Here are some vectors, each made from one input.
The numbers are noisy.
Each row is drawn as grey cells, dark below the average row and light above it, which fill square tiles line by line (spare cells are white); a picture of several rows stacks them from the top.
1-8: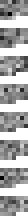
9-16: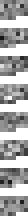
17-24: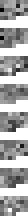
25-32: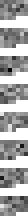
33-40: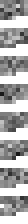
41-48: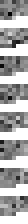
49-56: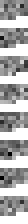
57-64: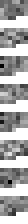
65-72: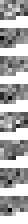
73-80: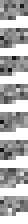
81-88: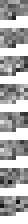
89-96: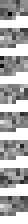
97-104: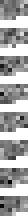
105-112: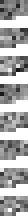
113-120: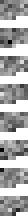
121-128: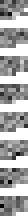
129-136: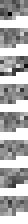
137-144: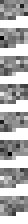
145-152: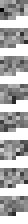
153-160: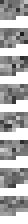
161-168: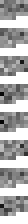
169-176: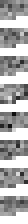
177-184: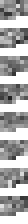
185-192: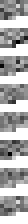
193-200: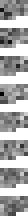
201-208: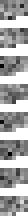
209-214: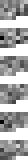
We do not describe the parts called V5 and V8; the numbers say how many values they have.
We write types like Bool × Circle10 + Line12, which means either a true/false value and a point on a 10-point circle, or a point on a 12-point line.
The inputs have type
Bool × (Line7 + V5) × V8.
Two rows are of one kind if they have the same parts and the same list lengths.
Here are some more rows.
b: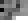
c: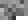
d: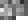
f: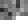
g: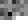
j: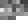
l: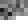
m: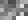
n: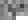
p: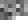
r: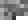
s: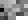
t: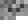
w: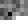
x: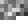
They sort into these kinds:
b, f, g, l, p, s, w
c, d, j, m, n, r, t, x

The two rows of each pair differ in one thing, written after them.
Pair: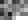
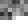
the value of V8
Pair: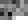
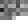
the place on the 7-point line
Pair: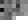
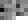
the true/false value
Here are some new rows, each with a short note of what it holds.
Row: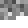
a true/false value, a value of V5 and a value of V8
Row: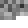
a true/false value, a value of V5 and a value of V8
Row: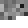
a true/false value, a value of V5 and a value of V8
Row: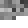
a true/false value, a value of V5 and a value of V8
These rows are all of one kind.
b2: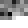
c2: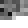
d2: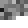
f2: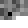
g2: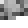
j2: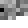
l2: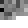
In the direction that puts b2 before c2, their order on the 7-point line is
b2, f2, c2, l2, j2, d2, g2.
